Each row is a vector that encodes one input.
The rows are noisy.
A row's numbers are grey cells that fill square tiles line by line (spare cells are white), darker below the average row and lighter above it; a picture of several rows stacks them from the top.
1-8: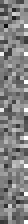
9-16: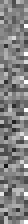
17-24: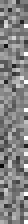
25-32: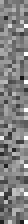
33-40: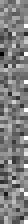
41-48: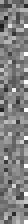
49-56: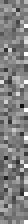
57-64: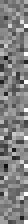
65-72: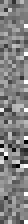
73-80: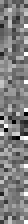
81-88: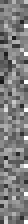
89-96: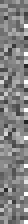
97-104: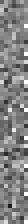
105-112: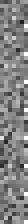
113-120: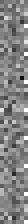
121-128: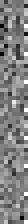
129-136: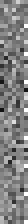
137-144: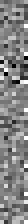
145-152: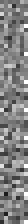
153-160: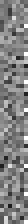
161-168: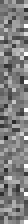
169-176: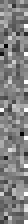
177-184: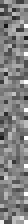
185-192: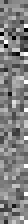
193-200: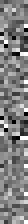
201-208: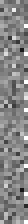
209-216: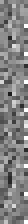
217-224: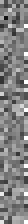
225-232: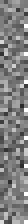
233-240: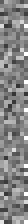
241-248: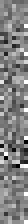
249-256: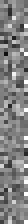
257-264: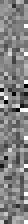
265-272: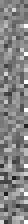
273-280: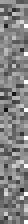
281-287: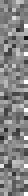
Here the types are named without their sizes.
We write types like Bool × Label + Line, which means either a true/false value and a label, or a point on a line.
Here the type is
List(Line).
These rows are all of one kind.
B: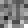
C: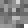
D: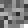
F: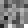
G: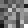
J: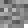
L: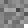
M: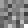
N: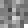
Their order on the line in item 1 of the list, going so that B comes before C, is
G, F, B, M, L, C, N, J, D.
